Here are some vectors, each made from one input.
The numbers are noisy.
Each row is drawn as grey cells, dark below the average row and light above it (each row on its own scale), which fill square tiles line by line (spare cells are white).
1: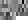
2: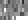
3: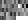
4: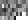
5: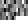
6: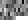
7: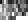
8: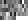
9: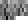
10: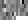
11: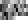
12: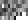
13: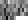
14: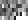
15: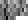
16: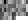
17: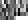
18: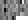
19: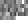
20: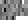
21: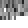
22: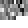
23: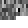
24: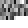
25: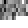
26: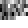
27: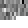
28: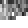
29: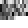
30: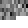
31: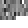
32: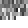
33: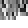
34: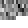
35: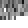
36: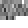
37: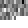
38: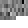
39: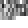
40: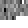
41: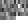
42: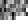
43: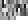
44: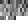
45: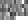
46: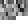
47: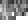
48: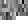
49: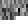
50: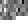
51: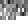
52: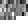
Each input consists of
either a fixed value, or four true/false values.
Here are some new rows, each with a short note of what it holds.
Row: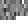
four true/false values
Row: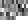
four true/false values
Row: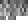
four true/false values
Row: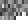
a fixed value
